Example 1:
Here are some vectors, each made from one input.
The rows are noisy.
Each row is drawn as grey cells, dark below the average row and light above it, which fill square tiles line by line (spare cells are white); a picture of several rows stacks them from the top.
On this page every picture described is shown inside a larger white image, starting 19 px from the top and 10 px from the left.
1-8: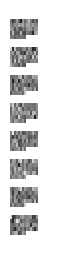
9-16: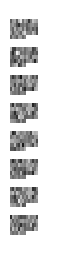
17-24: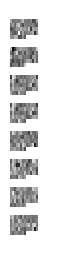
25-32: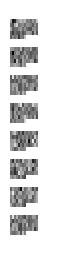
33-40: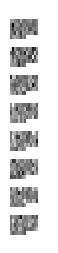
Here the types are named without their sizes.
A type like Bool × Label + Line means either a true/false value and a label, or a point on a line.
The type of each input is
Bool × Bool × Bool × Label.
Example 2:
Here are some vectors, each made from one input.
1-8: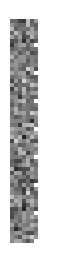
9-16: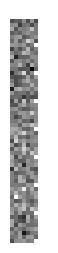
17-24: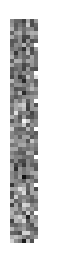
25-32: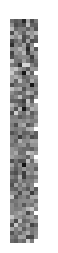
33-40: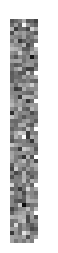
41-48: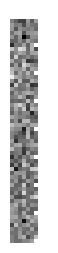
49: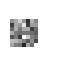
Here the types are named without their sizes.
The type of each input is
Bool × Line.
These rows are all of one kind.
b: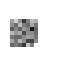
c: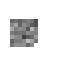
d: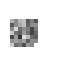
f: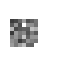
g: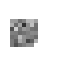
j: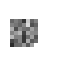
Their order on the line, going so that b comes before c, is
b, d, g, c, j, f.
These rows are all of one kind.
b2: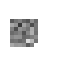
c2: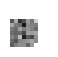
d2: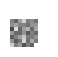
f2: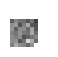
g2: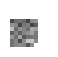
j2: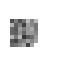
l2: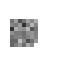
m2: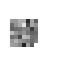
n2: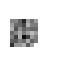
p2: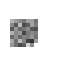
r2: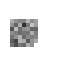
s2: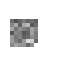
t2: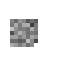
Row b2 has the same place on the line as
f2, g2, n2 and s2.
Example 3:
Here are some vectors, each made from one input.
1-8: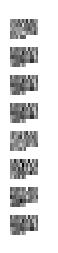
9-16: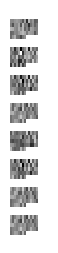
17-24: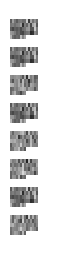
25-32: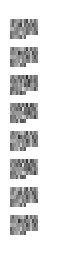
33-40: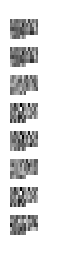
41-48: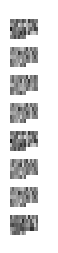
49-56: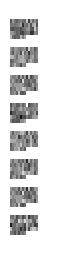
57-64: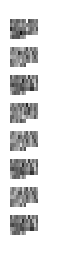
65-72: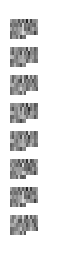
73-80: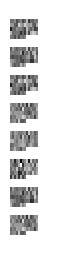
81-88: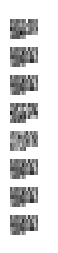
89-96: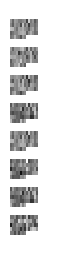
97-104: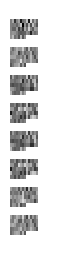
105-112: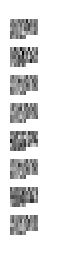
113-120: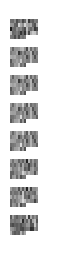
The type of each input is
Line5 + Line9.
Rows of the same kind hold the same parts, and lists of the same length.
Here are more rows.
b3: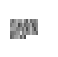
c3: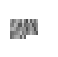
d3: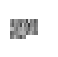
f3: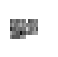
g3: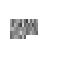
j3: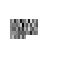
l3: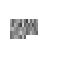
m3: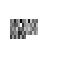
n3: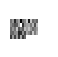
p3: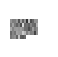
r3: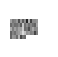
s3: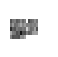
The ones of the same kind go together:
b3, c3, d3, g3, l3, p3, r3
f3, j3, m3, n3, s3

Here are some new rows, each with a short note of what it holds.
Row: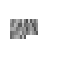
a point on a 9-point line
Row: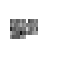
a point on a 5-point line
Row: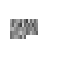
a point on a 9-point line
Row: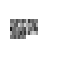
a point on a 5-point line
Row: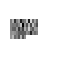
a point on a 5-point line
